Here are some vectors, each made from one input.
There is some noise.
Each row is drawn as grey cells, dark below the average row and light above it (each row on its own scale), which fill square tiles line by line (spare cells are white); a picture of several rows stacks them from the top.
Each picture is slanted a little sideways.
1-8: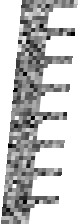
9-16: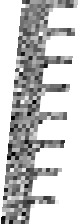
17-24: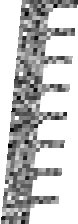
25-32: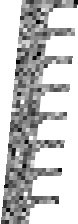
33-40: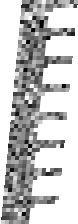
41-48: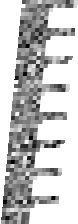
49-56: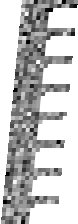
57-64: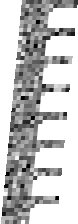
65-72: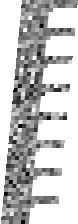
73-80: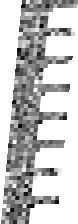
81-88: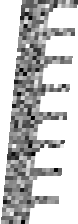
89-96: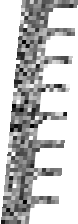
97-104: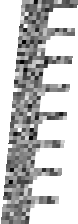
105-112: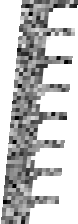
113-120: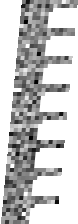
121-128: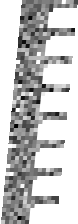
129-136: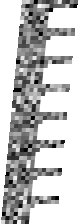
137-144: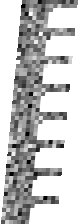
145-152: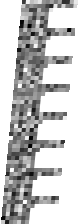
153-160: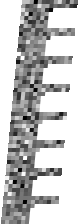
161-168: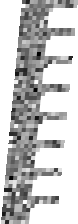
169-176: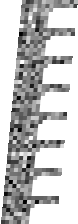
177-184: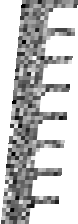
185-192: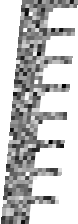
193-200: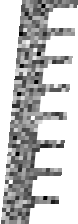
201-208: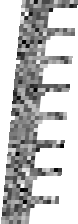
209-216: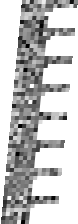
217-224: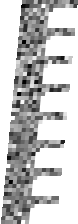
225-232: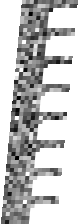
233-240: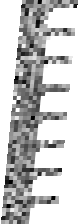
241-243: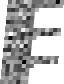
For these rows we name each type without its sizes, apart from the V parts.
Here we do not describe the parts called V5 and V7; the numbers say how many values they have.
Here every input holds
either a value of V5 and a value of V7, or a list of points on a line.
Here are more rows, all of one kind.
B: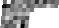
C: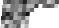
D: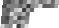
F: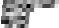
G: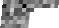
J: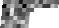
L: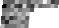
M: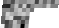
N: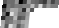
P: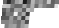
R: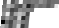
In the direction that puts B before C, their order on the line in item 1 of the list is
B, R, M, F, L, P, D, N, C, J, G.
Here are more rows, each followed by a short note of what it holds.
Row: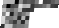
a value of V5 and a value of V7
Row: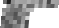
a list of one item
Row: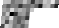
the empty list
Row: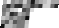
the empty list
